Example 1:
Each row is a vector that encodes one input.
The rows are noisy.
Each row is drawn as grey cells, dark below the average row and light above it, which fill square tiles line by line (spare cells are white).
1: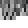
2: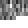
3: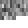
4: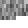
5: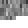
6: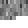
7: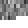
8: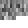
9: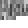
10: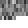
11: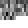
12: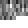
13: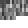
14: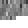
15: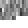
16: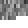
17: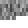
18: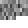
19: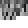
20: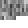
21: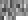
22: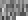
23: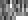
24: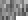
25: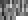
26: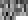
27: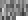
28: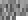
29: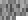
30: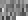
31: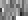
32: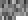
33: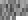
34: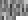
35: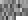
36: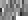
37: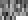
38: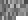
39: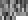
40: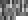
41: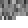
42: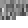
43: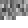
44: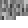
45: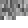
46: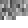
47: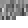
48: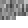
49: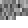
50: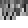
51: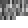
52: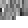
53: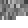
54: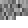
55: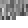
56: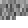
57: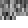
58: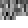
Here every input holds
either a node of a 7-node tree, or a node of an 8-node tree.
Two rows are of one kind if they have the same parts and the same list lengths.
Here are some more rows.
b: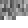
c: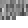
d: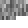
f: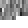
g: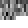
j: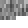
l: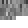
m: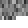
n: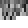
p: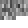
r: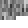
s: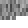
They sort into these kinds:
b, c, d, f, j, p, r, s
g, l, m, n

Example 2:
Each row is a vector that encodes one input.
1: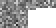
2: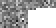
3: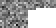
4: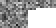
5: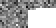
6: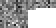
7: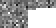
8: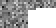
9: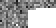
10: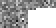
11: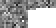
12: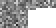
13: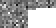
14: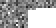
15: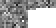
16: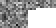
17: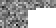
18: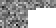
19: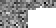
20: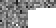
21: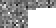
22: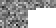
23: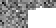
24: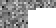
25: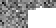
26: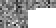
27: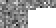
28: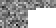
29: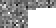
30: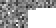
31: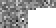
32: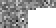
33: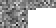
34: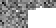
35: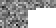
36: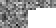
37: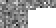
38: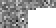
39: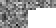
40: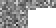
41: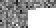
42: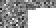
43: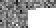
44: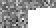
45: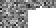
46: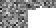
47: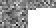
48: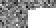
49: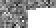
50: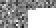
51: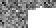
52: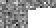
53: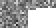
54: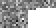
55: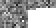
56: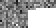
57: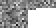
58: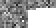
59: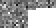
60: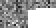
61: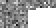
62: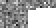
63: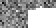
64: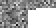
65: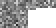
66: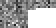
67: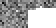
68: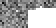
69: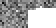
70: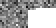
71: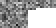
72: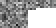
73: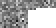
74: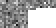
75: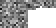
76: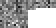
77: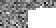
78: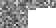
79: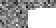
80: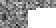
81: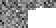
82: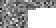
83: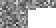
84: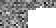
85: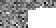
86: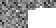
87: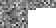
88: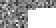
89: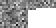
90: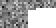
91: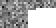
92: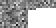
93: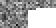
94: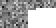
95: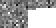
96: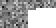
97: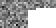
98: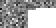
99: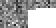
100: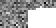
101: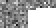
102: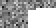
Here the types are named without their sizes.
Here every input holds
either a point on a circle, or a point on a line.
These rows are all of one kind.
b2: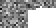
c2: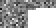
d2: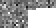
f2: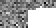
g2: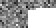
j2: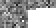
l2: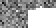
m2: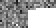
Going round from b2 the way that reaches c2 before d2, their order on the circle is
b2, c2, d2, j2, m2, g2, l2, f2.
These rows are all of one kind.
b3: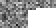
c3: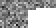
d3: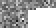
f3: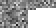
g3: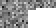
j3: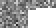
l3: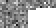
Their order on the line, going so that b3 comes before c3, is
b3, c3, g3, l3, j3, d3, f3.
